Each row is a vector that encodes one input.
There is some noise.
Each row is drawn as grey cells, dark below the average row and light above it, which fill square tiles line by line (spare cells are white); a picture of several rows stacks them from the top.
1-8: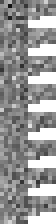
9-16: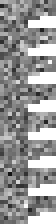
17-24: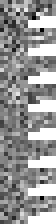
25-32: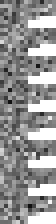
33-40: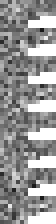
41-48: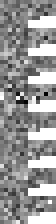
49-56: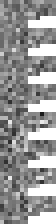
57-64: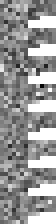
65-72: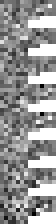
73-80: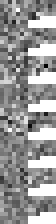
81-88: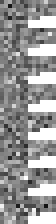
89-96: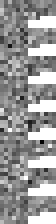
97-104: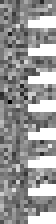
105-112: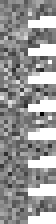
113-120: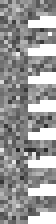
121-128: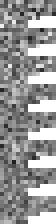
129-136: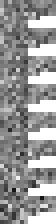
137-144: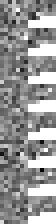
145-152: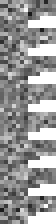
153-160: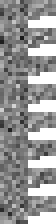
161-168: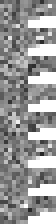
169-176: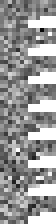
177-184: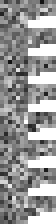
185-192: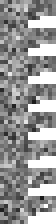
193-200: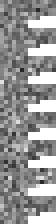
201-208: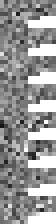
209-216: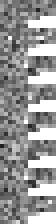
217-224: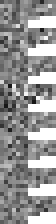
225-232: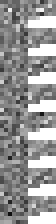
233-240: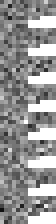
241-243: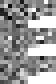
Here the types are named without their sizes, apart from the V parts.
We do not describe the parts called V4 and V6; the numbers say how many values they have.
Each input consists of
either a point on a circle, or a true/false value and a value of V4, or a value of V6.
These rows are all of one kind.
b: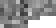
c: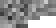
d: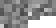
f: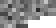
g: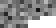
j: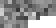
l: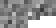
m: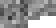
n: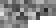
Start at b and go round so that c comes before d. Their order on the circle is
b, m, c, f, g, j, n, l, d.
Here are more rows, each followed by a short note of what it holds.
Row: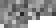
a point on a circle
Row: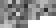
a point on a circle
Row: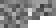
a point on a circle
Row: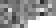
a true/false value and a value of V4
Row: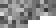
a value of V6
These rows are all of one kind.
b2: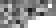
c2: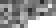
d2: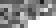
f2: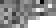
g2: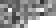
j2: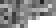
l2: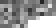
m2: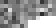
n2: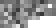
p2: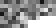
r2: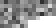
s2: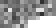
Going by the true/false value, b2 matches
f2, j2 and m2.
